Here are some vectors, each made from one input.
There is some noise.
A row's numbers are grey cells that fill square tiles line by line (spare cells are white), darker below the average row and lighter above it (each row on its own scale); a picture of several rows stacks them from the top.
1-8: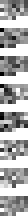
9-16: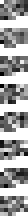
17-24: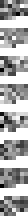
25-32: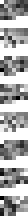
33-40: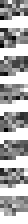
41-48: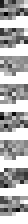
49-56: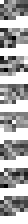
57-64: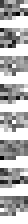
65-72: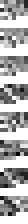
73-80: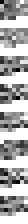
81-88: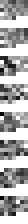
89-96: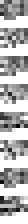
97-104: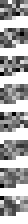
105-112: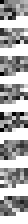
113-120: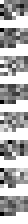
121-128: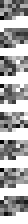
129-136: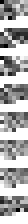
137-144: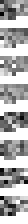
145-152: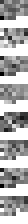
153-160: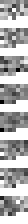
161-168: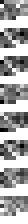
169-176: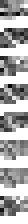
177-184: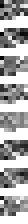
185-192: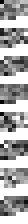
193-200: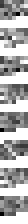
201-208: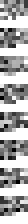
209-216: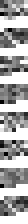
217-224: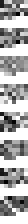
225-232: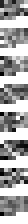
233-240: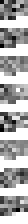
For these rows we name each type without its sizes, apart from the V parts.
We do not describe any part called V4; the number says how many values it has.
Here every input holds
a true/false value and a value of V4, together with either a fixed value, or a node of a tree.
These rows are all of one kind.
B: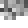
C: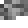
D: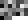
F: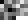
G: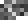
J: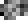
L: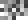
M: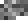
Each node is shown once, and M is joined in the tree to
C and D.
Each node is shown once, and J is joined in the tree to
B.
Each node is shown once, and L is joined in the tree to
F.
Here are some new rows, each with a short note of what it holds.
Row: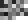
a true/false value and a value of V4
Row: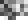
a node of a tree, a true/false value and a value of V4
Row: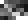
a true/false value and a value of V4
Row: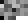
a node of a tree, a true/false value and a value of V4
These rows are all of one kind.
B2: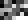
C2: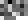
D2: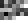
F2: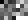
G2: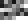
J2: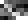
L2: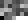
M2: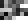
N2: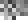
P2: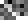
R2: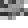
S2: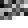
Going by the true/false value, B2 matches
J2 and S2.
